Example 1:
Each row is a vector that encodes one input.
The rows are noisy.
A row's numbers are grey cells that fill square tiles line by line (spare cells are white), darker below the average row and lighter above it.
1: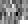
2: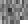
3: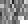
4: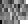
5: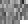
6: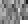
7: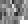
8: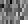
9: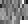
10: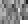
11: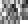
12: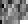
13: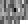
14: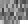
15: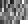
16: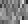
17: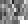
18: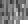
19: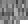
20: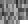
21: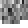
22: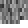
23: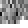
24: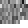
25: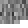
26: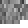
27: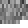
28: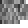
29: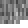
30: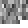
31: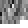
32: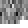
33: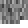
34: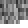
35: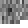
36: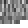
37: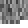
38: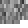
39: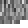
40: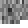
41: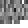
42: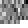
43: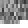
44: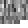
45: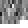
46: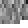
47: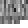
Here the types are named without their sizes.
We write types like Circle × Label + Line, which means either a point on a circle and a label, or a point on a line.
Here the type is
Line.
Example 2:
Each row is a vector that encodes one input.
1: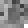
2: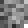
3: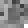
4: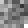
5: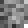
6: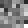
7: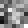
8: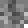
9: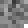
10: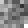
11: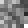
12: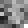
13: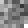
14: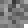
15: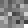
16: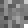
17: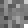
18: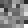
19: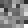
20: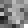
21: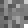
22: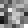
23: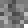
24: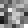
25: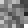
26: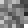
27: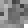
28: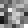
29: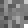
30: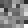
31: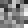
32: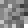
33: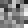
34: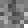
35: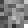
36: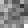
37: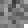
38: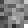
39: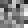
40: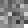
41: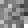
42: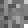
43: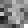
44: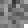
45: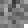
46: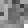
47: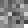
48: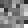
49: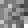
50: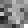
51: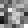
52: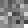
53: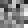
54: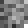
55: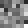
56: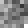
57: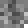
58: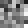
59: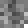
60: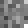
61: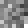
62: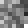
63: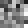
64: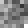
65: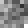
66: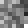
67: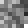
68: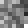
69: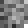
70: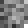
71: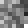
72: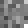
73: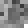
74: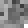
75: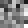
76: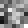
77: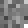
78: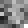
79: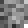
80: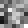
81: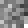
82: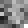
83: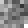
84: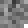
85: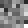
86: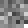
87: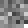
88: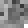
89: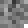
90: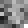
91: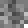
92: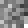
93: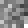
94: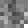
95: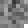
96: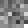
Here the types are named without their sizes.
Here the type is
Tree.
